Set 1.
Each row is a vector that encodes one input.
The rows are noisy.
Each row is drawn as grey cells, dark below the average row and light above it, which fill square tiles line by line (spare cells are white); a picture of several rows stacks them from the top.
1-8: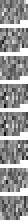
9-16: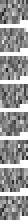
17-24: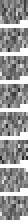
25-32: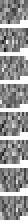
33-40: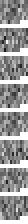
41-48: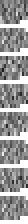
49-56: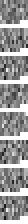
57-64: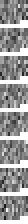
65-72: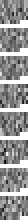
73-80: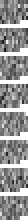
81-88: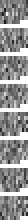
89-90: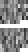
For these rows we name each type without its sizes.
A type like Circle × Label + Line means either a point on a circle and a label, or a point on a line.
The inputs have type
Circle.
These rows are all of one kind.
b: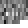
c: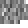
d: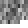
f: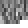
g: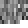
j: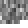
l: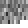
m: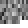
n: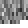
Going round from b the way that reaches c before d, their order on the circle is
b, m, g, n, c, l, d, j, f.
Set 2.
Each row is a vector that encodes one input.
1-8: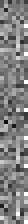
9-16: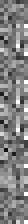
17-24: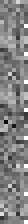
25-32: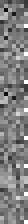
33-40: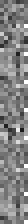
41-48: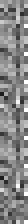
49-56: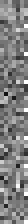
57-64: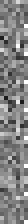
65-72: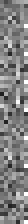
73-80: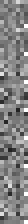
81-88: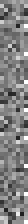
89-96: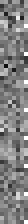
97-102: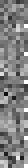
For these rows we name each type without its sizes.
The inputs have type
Line.
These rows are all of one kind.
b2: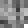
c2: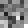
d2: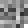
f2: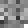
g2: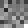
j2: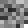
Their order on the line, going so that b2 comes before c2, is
g2, f2, b2, j2, d2, c2.
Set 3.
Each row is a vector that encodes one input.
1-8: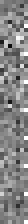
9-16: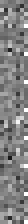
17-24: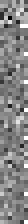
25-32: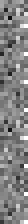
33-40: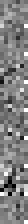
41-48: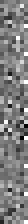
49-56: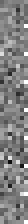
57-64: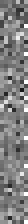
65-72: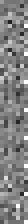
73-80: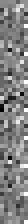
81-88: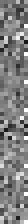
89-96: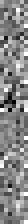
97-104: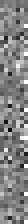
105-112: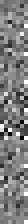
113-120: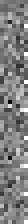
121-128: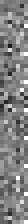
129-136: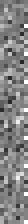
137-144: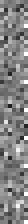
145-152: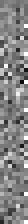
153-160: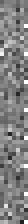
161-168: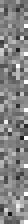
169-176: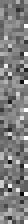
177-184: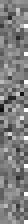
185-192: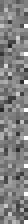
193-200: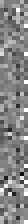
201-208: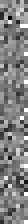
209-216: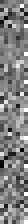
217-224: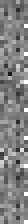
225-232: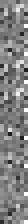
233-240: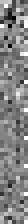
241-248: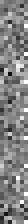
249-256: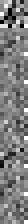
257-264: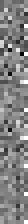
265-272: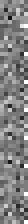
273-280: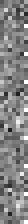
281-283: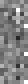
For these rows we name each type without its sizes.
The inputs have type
Bool × Bool × Bool + Unit.
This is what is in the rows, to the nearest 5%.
A few of them hold a fixed value. The rest hold three true/false values.
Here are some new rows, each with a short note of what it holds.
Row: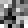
a fixed value
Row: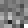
three true/false values
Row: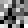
a fixed value
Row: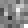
three true/false values
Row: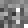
three true/false values
